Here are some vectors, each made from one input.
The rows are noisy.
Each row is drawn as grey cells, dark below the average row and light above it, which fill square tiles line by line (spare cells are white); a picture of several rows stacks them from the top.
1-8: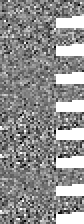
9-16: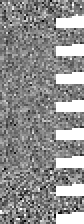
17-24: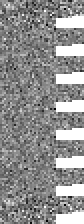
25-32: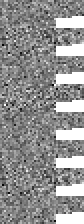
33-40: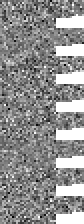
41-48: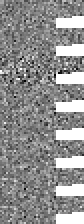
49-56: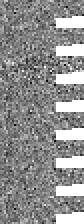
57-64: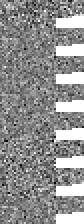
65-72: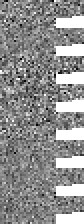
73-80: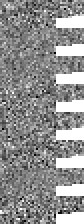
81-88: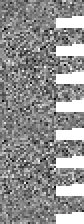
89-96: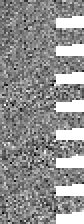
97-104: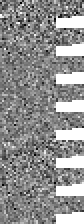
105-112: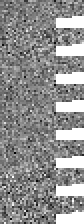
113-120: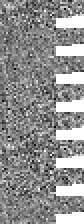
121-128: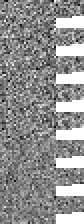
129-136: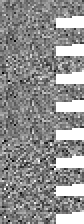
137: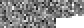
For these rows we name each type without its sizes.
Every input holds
either a point on a line, or a list of points on a circle.
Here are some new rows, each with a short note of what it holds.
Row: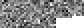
a point on a line
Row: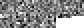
the empty list
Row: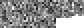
a point on a line
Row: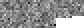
a list of two items
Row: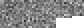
a list of two items
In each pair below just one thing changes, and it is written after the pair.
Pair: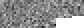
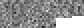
the place on the circle in item 2 of the list
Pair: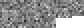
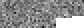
the place on the circle in item 1 of the list
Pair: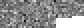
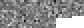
the place on the circle in item 2 of the list
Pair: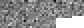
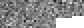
the place on the circle in item 2 of the list
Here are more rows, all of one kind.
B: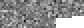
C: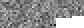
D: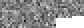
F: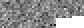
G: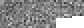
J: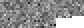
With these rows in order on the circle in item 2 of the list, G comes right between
C and J.
